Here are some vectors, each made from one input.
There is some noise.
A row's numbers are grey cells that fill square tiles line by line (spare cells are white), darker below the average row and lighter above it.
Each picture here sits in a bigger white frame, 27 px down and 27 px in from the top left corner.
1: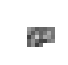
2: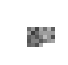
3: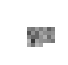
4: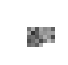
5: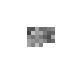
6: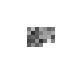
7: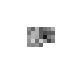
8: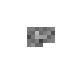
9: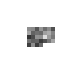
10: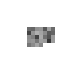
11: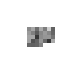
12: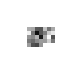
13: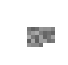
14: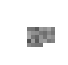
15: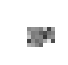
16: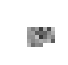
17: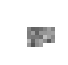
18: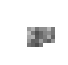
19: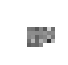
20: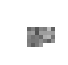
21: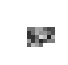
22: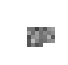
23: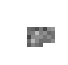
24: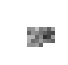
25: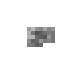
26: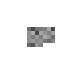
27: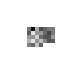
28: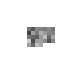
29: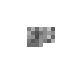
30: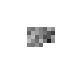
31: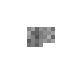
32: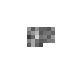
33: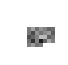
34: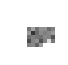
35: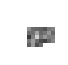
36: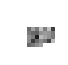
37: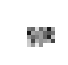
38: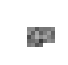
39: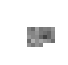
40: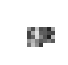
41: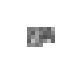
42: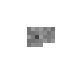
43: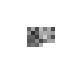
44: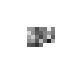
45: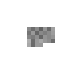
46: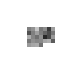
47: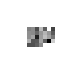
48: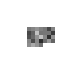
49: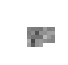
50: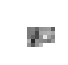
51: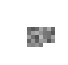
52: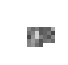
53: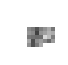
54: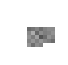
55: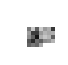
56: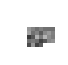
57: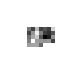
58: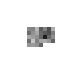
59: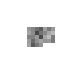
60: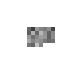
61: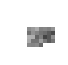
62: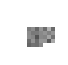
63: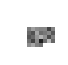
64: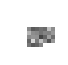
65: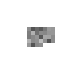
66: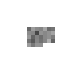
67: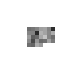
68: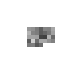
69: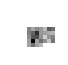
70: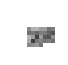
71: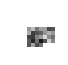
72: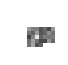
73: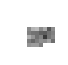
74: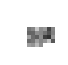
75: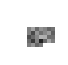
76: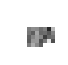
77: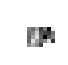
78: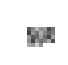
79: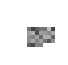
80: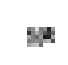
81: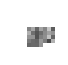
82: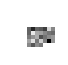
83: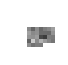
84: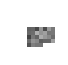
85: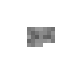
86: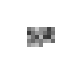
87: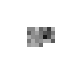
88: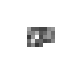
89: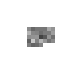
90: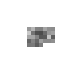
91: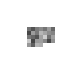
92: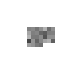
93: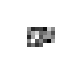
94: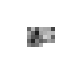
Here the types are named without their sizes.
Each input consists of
a node of a tree.
